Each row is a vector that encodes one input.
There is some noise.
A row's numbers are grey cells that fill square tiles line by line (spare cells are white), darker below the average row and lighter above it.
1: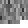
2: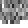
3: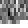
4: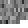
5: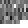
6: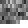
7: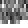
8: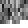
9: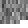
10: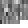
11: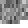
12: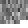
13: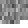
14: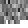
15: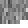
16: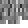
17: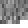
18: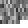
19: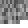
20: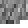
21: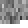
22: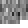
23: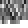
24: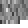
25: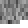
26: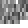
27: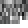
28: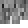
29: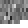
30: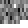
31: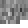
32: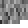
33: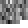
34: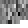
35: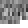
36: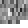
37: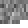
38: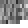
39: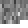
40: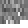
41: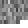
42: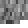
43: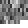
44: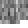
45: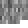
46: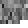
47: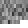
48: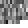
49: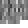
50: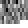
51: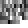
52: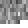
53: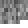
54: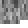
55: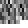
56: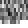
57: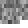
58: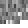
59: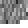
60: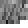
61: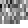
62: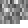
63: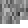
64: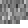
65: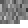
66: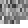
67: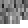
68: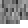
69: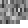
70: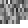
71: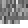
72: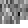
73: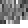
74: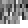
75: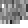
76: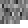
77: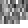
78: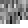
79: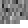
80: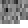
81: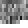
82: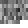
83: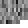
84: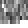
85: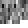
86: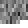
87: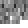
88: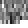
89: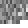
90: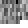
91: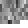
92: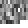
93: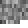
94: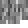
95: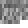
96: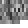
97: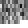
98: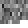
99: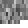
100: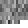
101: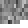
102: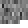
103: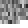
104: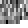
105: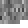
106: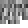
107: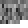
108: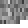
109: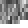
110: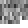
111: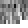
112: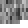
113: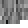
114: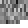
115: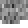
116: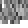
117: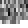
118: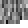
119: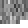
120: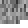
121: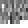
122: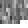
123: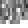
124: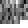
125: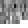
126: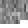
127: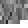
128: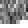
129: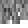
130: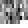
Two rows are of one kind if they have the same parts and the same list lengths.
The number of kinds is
2.
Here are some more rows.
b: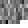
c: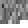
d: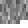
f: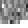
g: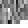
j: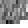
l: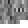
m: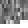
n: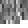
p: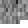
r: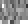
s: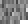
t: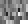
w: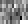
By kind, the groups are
b, f, g, w
c, d, j, l, m, n, p, r, s, t

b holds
a point on a 10-point line and a node of each of two 9-node trees.
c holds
a point on a 10-point line and a node of a 9-node tree.
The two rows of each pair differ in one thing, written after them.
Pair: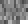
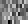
the place on the 10-point line
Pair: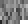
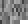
the node of one of the two trees
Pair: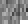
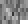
the place on the 10-point line
